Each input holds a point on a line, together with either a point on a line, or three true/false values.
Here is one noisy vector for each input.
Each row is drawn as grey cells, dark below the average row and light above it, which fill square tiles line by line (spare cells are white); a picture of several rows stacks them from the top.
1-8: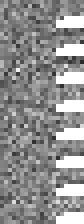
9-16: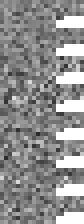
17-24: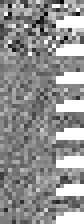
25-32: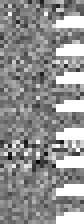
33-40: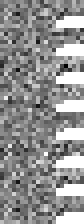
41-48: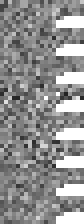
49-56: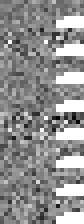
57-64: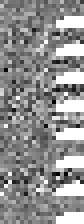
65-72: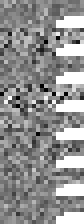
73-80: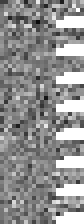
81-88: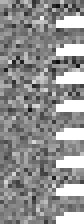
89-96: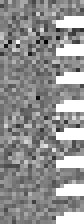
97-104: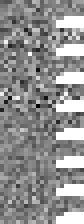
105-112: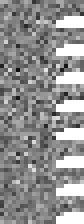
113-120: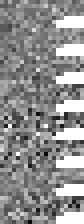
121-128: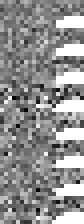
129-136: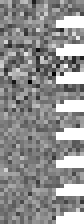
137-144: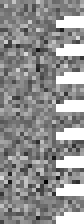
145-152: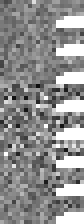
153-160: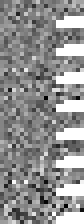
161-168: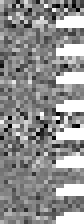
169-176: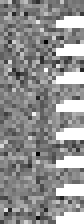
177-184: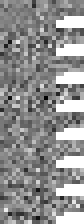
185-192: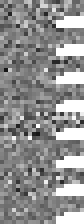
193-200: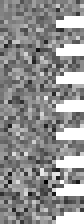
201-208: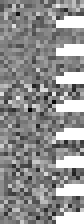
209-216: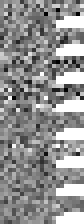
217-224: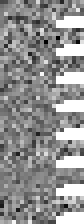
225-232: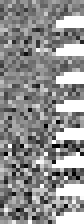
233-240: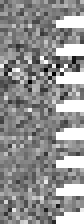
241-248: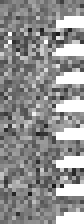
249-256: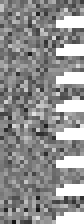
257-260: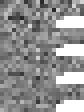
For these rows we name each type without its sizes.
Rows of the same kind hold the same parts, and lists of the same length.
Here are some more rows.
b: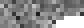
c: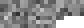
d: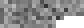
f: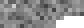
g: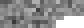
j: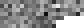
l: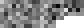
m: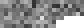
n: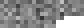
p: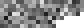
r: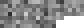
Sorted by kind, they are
b, c, d, f, j, n
g, l, m, p, r

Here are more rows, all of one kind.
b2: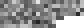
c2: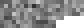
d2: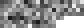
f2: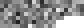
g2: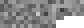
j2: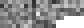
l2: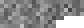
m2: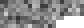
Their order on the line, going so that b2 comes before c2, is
j2, g2, l2, b2, f2, c2, d2, m2.
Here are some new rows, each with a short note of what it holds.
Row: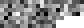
a point on each of two lines
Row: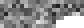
a point on a line and three true/false values
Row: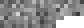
a point on each of two lines
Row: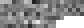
a point on each of two lines
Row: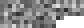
a point on each of two lines
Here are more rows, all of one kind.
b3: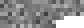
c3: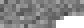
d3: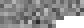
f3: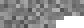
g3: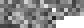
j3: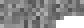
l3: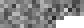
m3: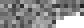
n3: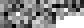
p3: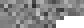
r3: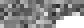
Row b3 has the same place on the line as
c3, j3, l3 and r3.
